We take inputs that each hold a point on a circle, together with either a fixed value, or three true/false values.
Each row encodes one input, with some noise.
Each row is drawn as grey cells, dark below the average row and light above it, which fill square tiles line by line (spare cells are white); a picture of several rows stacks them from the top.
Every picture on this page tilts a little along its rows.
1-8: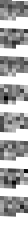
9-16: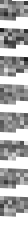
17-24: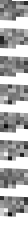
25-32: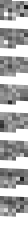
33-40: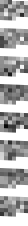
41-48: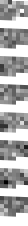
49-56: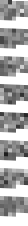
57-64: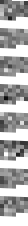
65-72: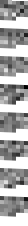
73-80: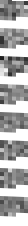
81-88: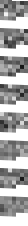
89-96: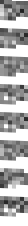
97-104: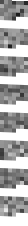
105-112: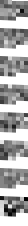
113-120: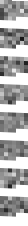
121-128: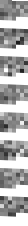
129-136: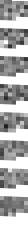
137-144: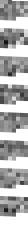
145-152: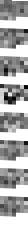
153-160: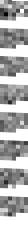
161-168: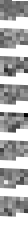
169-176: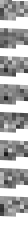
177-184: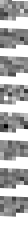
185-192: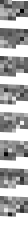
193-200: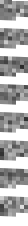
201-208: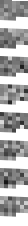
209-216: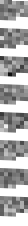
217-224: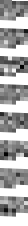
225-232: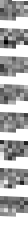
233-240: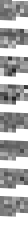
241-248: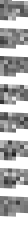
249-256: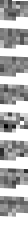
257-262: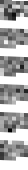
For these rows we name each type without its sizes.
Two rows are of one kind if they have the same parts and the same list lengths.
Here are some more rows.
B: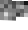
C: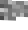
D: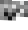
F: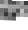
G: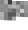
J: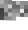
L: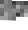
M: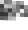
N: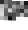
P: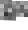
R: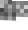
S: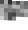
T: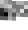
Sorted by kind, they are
B, F, J, L, R, T
C, D, G, M, N, P, S

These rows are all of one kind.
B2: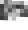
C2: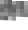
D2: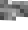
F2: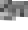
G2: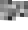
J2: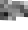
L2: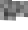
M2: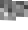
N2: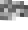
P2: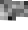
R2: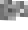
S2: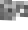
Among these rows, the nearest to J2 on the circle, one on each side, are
B2 and M2.
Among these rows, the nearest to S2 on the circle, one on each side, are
G2 and L2.
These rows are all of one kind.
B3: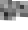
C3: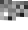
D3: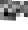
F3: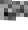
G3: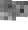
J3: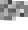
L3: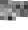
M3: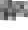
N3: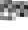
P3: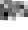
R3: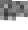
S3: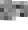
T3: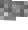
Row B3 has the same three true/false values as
N3 and S3.
